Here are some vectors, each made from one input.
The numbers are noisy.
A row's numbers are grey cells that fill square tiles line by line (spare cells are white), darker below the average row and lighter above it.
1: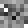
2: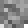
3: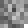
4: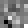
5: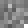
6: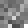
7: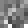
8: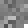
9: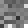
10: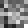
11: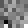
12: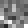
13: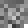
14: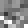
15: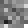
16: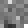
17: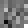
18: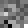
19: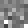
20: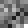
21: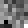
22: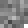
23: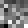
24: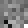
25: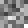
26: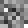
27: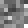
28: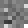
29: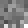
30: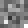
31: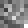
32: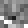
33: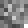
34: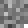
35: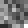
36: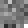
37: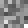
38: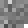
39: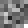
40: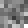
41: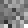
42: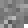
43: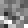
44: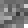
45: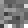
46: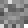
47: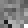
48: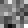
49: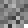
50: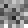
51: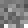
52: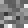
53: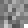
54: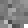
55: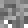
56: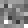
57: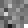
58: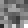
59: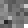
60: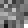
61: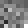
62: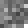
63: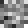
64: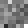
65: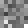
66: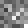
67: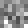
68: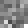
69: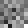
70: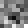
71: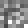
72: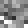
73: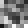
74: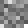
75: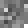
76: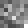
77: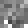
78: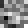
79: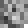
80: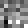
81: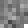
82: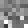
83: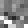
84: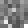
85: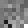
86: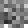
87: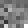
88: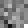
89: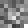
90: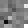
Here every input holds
a true/false value, together with a list of up to two points on a 5-point line.
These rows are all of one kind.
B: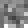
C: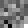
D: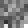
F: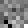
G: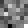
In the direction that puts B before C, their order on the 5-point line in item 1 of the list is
B, D, C, G, F.
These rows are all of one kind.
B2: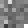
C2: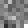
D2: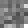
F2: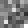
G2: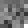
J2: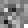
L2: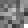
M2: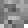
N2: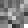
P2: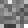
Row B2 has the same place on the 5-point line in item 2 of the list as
F2 and P2.
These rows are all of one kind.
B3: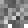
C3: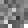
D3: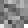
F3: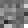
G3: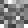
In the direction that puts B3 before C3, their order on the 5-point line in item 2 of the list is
B3, D3, F3, C3, G3.
